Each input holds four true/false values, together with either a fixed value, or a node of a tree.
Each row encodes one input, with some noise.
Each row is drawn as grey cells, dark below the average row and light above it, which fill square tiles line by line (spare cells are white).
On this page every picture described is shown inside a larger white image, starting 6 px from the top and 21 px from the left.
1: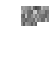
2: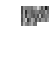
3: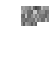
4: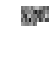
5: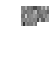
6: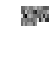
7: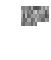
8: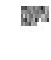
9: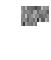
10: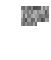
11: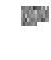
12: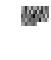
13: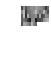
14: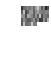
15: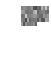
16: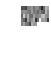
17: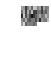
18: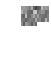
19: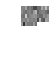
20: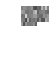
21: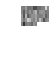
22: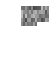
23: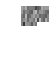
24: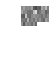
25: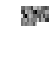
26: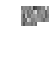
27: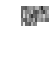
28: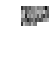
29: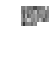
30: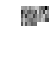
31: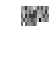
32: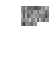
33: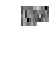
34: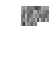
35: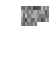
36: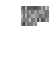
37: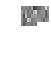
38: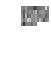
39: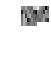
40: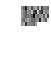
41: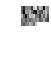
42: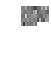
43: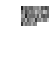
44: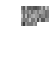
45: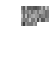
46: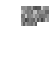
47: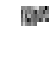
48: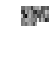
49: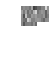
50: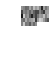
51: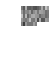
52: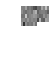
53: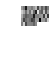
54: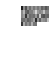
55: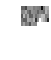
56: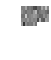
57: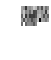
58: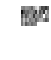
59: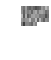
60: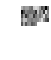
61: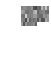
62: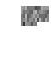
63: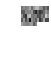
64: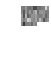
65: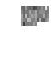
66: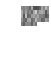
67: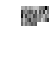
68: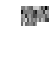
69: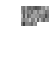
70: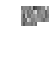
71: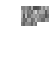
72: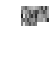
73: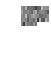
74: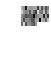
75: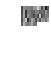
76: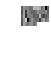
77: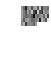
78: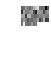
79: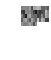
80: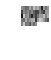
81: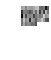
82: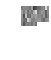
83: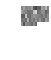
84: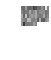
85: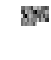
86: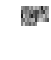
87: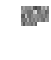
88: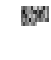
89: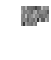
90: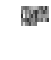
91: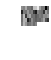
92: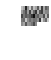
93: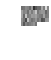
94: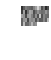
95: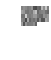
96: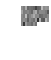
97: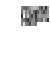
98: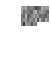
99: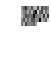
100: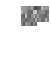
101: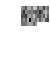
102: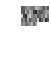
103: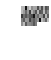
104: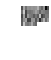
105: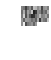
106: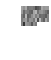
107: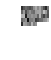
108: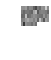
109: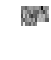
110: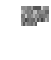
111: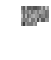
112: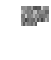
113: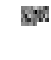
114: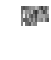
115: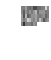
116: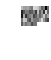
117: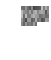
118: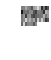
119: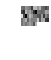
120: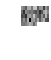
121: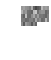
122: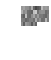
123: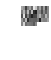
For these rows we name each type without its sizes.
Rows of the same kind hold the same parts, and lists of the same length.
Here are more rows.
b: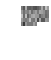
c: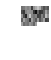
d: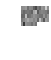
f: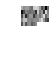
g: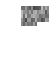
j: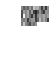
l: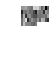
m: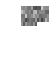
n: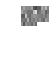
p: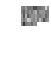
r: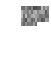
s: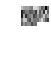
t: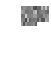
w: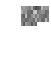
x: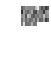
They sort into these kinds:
b, d, g, m, n, p, r, t, w
c, f, j, l, s, x

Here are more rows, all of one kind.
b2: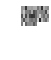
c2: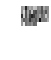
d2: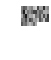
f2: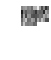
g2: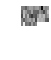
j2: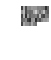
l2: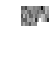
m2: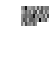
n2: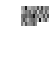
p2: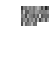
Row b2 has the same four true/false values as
g2, l2, n2 and p2.
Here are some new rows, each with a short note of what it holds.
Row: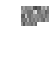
four true/false values
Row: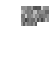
four true/false values
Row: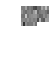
four true/false values
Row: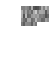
four true/false values
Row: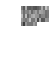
four true/false values
